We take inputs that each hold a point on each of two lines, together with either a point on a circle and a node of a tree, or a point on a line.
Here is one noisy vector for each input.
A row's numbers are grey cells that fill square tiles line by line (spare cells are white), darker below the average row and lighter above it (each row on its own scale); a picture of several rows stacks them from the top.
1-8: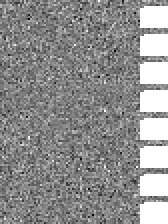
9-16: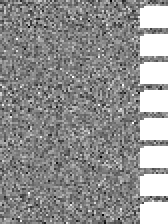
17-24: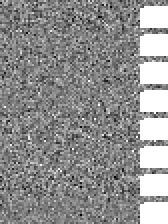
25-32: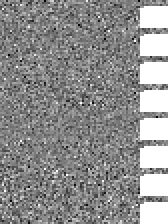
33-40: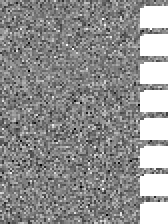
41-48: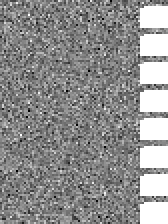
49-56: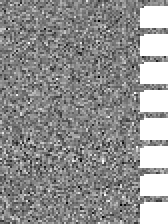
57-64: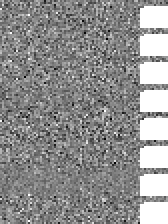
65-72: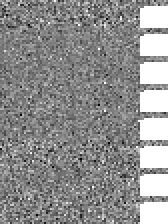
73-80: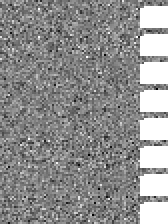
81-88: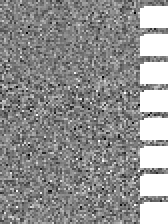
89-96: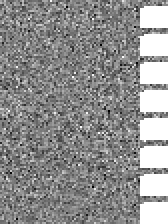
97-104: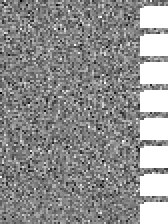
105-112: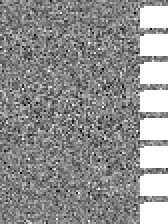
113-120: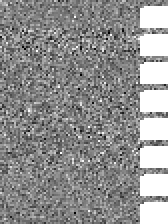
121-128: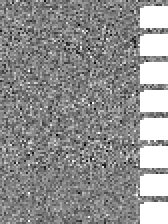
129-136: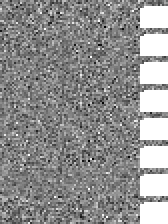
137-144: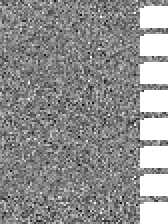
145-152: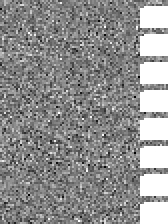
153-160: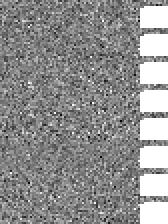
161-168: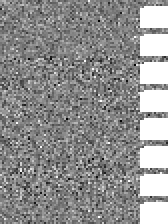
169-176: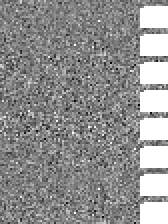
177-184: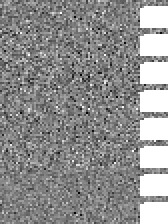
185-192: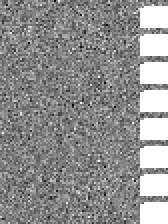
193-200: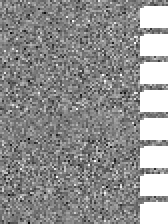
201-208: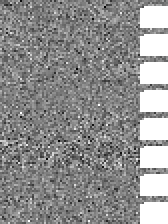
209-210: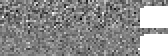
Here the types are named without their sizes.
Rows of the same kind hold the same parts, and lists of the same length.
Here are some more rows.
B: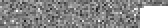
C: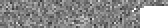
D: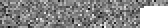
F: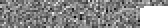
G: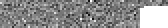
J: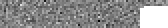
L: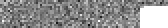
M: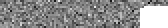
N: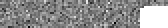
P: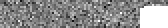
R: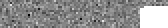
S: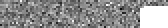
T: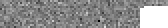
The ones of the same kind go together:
B, C, D, F, L, R, S, T
G, J, M, N, P

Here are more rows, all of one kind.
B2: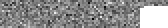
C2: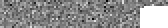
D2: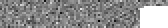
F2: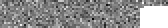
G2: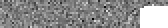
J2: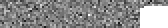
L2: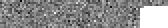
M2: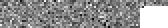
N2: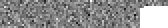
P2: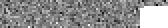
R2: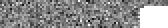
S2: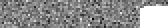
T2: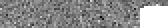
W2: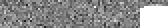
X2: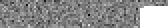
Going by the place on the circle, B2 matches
C2, G2, M2 and W2.
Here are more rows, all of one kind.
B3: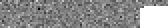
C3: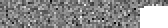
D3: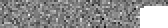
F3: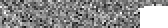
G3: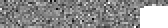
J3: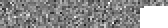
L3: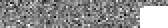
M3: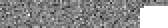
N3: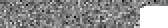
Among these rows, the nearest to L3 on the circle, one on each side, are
B3 and N3.
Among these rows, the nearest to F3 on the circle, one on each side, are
G3 and J3.
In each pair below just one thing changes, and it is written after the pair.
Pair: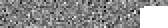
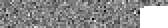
the place on one of the two lines
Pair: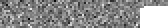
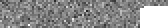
the node of the tree
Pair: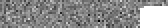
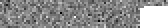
the place on the circle
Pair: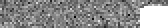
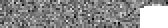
the node of the tree
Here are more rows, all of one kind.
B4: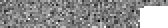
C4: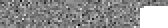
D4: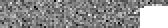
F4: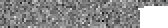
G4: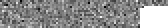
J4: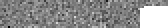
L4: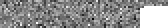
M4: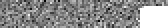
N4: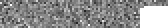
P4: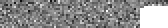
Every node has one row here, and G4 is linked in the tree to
L4, M4 and N4.
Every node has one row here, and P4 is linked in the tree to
N4.
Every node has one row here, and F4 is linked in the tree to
L4.
